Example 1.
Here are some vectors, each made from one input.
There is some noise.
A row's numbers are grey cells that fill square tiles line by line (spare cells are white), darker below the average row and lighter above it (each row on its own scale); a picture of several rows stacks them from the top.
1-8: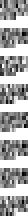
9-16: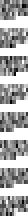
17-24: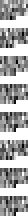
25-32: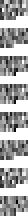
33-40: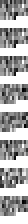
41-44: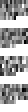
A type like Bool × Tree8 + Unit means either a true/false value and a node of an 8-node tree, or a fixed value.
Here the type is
Bool × Bool × Bool.
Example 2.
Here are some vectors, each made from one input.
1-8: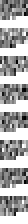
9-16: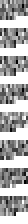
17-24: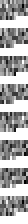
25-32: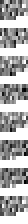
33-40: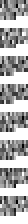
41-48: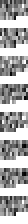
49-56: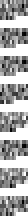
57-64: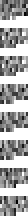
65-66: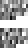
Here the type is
Bool × Bool × Bool.
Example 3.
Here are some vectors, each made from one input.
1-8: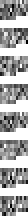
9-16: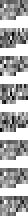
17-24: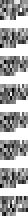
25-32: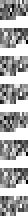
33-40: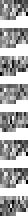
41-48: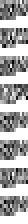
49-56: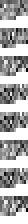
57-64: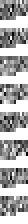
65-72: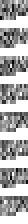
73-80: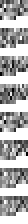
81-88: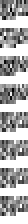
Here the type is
Tree13.
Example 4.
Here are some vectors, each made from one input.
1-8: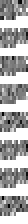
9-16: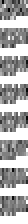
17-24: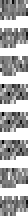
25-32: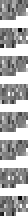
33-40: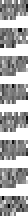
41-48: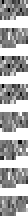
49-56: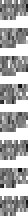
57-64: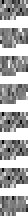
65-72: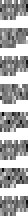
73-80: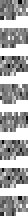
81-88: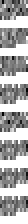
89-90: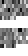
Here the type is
Bool × Bool × Bool.
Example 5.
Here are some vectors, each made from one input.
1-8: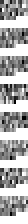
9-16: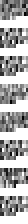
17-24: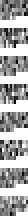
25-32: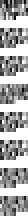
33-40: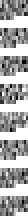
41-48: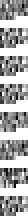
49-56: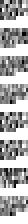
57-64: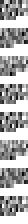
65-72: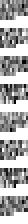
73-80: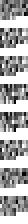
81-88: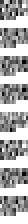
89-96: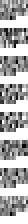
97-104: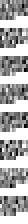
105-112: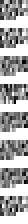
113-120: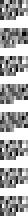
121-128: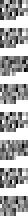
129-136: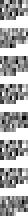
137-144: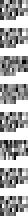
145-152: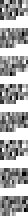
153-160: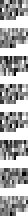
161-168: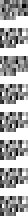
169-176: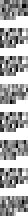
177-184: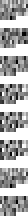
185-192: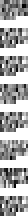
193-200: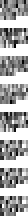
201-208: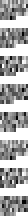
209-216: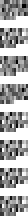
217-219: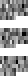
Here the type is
Bool × Bool × Bool.
